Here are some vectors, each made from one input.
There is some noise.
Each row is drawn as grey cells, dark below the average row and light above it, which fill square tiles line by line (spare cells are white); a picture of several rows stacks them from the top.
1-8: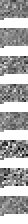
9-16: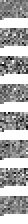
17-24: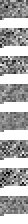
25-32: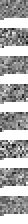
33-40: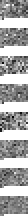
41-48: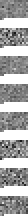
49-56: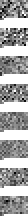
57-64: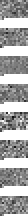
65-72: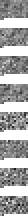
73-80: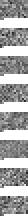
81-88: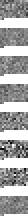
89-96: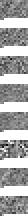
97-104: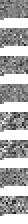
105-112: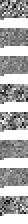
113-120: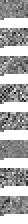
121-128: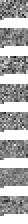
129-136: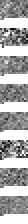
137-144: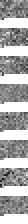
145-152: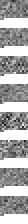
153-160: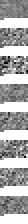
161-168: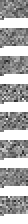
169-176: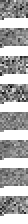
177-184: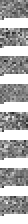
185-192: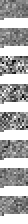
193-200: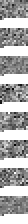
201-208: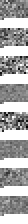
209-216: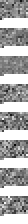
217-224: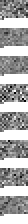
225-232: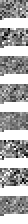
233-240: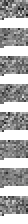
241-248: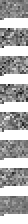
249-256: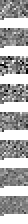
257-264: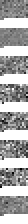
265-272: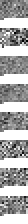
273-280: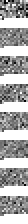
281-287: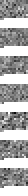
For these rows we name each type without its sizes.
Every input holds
a true/false value, together with a list of points on a line.
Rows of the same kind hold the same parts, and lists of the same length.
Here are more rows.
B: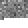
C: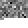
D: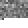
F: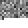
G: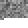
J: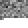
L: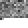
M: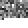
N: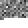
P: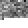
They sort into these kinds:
B, F, M
C, G, J, L
D, N, P

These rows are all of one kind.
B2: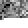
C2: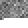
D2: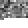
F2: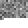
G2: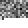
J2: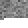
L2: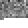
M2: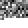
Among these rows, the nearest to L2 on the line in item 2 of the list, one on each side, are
D2 and G2.
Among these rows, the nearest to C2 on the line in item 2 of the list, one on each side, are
D2 and J2.
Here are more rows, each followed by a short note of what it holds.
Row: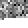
a true/false value, together with a list of one item
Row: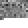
a true/false value, together with the empty list
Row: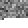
a true/false value, together with the empty list
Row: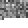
a true/false value, together with a list of one item
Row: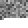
a true/false value, together with the empty list
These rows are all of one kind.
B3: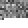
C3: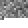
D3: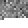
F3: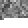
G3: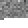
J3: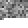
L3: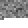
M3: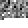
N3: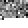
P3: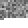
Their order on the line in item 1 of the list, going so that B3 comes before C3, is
B3, L3, M3, P3, J3, F3, G3, N3, D3, C3.
